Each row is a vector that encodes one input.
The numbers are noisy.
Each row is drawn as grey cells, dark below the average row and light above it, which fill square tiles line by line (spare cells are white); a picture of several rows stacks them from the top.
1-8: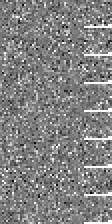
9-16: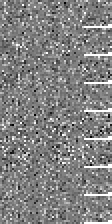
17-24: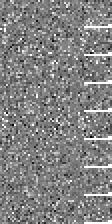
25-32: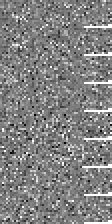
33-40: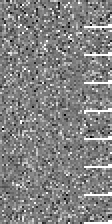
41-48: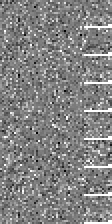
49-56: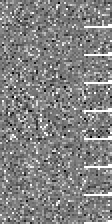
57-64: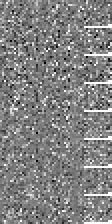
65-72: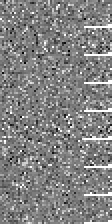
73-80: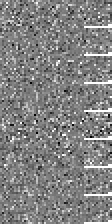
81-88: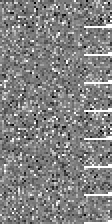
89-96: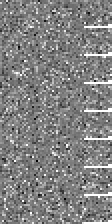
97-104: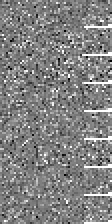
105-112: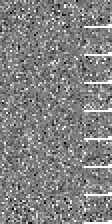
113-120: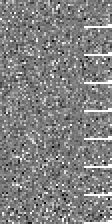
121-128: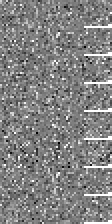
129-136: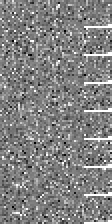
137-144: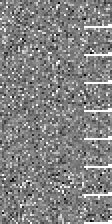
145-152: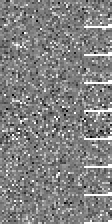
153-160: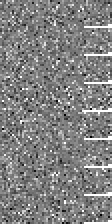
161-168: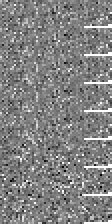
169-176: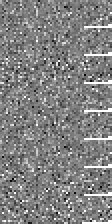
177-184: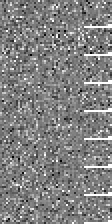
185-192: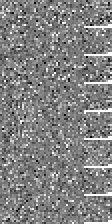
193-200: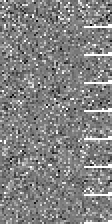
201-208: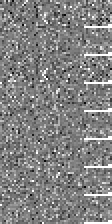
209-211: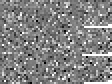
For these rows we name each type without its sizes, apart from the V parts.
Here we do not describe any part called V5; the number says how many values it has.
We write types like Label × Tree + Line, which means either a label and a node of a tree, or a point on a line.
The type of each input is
(Bool × (Line + V5) + Label) × Label.
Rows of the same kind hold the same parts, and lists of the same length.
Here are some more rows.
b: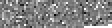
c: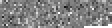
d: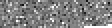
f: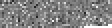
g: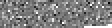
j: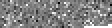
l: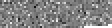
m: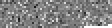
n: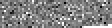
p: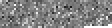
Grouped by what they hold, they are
b, g, j
c, d, f, l, m, p
n

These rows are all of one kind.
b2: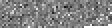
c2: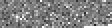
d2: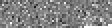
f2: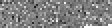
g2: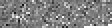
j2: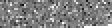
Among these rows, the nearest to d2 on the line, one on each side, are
b2 and c2.
